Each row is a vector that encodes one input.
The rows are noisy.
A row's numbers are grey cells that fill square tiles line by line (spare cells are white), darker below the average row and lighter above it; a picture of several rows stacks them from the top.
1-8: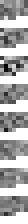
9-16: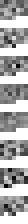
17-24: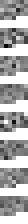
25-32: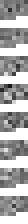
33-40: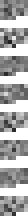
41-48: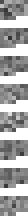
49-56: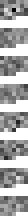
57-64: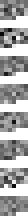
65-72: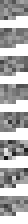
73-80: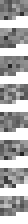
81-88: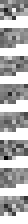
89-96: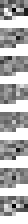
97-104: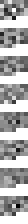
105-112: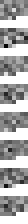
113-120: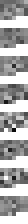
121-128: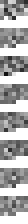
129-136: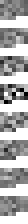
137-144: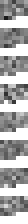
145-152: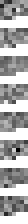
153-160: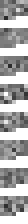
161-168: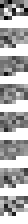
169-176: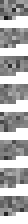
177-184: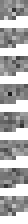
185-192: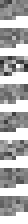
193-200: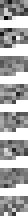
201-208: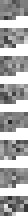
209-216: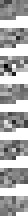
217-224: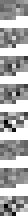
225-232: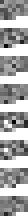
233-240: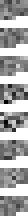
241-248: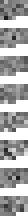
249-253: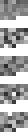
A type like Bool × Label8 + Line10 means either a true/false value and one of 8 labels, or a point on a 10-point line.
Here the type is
Label11 × Line4.
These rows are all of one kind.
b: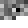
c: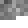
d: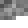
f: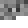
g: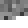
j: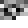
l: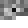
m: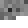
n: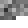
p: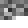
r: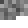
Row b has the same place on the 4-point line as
j and r.
